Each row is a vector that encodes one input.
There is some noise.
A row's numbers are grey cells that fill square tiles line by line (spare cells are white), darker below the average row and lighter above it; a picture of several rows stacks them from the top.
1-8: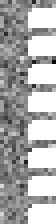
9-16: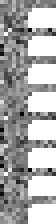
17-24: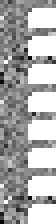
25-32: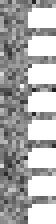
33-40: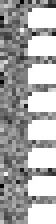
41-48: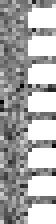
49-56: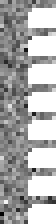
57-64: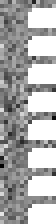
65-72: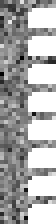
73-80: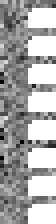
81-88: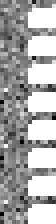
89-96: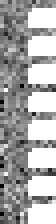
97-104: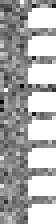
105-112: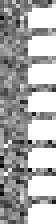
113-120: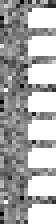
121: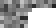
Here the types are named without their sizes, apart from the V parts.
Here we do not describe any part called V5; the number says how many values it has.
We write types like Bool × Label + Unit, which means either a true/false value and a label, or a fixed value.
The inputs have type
Line × (Tree + Unit) + V5.
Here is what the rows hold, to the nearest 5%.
About 75% of them hold a point on a line, together with either a fixed value, or a node of a tree. The rest hold a value of V5.
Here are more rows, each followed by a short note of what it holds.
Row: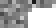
a point on a line
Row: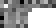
a value of V5
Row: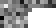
a value of V5
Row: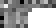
a value of V5
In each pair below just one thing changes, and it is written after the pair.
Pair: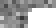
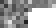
the place on the line
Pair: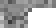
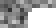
the node of the tree
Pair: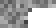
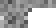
the place on the line
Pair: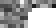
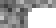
the place on the line
